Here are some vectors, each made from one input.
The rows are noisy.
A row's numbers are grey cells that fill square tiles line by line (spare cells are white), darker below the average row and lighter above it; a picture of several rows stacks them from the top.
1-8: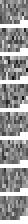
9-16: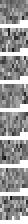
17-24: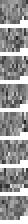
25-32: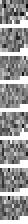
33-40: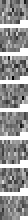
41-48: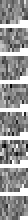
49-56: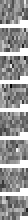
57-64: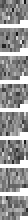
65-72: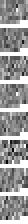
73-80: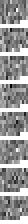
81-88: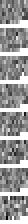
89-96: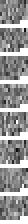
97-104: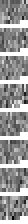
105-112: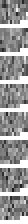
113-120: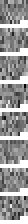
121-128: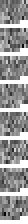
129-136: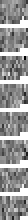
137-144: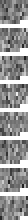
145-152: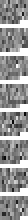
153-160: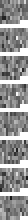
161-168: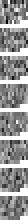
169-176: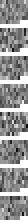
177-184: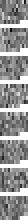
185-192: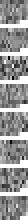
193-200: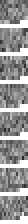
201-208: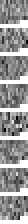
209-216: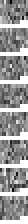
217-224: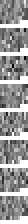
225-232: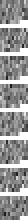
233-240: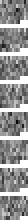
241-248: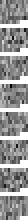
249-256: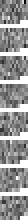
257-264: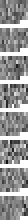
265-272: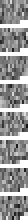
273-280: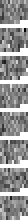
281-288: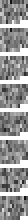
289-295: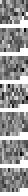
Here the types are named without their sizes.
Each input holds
a point on a line, together with either a fixed value, or three true/false values.
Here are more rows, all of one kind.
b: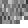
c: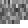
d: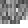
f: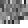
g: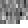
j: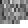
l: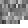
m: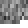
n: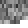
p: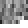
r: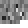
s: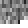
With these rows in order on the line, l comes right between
b and c.
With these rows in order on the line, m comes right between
b and r.
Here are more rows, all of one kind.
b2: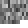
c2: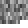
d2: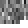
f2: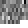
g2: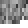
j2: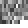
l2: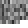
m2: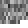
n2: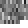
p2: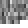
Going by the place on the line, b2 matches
c2, j2 and m2.
